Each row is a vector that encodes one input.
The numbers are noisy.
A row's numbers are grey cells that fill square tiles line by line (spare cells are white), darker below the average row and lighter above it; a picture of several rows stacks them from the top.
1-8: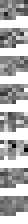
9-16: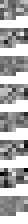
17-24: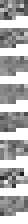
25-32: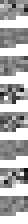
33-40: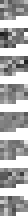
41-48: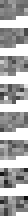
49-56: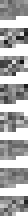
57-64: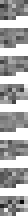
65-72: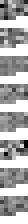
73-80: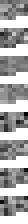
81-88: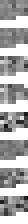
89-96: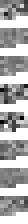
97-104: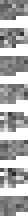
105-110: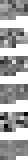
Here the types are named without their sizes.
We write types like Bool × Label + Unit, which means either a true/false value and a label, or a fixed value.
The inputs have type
Bool × Bool × Bool × Bool × Circle.
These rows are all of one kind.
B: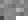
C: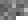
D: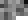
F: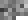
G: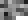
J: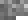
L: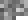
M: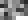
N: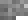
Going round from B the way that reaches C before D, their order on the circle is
B, J, L, G, C, F, D, M, N.
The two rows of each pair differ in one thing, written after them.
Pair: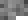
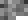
one of the four true/false values
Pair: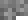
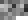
the place on the circle
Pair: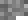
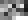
one of the four true/false values
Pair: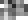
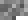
the place on the circle
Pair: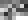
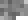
one of the four true/false values
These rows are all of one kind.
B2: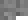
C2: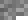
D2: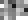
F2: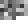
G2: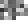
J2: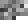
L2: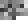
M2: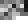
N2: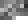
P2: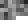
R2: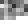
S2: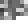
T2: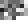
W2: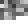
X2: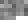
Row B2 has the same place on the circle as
C2, F2, L2 and W2.
